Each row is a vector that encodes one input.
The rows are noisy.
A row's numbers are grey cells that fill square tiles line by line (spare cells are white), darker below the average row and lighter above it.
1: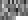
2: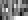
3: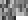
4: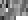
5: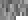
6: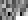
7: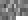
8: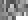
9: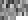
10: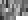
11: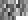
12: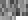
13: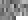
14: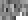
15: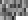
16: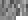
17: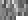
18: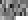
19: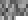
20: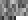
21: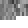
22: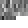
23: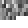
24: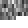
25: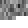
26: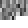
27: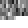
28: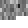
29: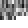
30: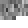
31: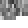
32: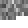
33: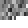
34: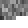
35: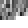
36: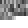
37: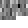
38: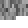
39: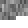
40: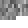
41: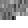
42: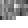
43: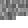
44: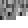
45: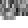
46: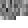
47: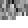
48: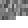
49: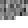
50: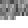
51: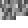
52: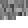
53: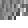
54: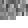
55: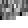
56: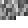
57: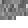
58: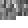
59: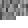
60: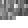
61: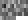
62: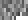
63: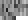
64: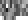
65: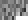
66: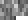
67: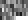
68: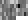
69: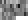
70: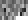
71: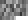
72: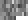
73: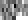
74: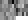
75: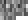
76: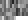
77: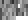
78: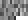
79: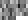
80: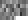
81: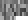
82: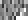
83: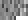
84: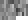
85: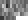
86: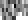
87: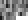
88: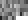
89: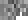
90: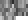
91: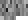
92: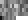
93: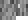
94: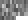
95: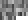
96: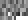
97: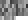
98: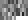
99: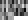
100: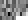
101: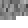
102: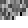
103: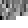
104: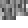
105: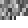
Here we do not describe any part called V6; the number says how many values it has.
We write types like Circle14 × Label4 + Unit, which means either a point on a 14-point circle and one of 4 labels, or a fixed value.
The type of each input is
Bool × (Line4 + V6).
